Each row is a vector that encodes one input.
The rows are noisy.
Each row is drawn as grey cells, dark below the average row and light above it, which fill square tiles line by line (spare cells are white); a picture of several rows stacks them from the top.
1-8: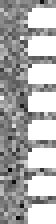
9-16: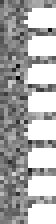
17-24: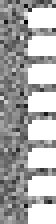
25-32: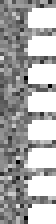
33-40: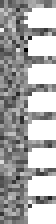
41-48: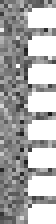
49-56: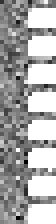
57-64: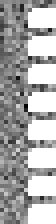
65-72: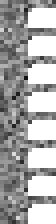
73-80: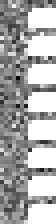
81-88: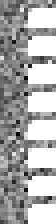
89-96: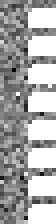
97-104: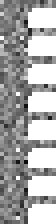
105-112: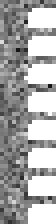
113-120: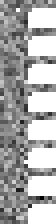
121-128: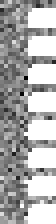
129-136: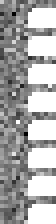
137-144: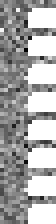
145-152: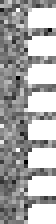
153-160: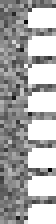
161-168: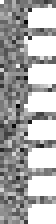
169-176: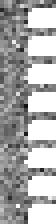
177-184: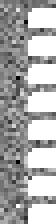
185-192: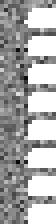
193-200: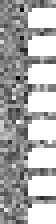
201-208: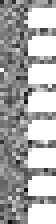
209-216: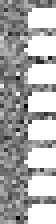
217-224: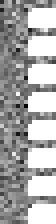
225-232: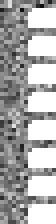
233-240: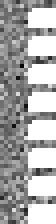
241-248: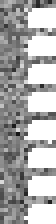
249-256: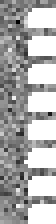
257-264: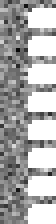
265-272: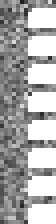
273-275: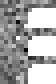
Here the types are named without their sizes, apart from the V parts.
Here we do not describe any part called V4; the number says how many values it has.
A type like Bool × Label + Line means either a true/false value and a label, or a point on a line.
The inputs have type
(Bool × Circle × Tree + V4) × Circle.
